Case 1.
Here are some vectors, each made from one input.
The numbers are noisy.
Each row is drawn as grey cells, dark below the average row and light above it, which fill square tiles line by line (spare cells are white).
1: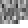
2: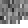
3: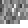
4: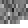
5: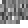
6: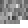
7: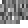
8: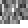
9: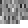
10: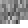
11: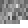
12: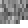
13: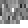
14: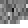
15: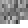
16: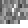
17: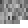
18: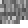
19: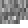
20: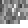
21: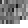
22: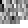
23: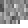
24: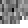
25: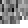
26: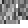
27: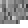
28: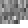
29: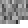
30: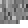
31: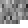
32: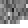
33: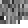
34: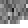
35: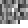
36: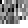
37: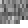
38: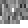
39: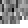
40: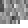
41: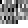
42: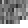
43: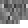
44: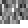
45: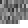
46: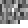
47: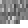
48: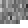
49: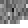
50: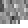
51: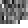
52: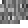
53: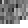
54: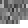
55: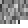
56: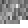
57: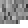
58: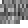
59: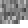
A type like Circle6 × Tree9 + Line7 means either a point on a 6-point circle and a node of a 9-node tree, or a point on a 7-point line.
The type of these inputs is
Bool × Bool × Bool + Line7.
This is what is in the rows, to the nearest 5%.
About 35% of them hold a point on a 7-point line. The rest hold three true/false values.
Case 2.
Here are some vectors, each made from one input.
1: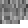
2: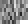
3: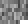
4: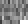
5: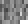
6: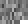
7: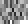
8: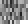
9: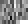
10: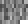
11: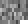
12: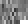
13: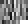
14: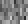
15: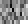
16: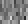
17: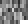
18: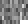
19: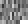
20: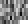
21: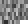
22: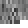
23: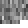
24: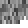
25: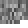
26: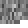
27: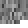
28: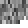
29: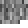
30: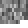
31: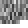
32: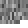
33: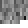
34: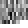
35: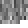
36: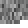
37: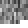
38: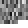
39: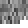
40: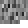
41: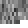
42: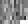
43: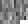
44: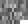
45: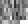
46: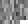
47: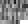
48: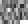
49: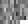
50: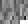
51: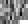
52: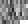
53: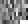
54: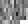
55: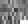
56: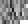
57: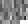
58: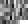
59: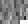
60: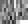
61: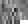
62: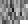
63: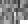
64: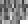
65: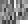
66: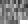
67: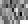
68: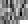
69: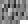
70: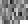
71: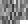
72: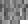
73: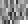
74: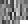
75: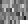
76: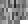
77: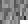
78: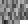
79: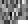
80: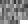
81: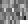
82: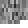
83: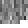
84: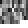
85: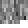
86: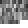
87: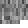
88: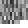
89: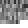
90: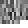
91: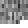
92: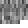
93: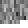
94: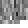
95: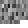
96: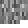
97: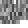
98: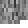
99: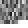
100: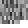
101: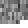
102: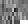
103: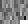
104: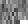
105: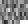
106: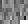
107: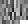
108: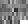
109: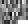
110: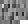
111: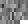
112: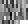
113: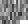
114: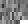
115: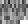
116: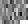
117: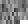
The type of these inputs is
Label10 + Line12.
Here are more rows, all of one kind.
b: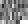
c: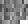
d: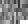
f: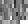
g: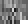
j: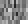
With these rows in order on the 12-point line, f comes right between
c and j.
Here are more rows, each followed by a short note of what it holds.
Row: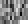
one of 10 labels
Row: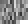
one of 10 labels
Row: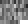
a point on a 12-point line
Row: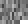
a point on a 12-point line
